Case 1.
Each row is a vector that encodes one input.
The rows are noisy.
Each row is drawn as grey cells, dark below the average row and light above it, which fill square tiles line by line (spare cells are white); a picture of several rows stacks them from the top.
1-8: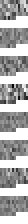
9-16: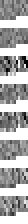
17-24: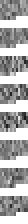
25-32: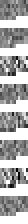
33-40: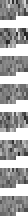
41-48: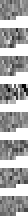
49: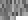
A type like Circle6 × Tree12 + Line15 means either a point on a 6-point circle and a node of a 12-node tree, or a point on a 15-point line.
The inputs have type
Tree10.
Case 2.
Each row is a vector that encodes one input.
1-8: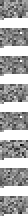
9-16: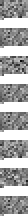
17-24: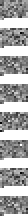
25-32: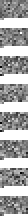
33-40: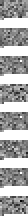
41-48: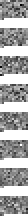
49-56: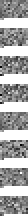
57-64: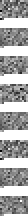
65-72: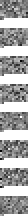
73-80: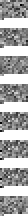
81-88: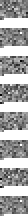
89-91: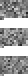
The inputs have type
Line6.
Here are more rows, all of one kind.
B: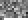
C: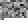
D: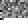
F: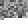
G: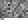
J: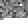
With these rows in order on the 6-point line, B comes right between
D and J.
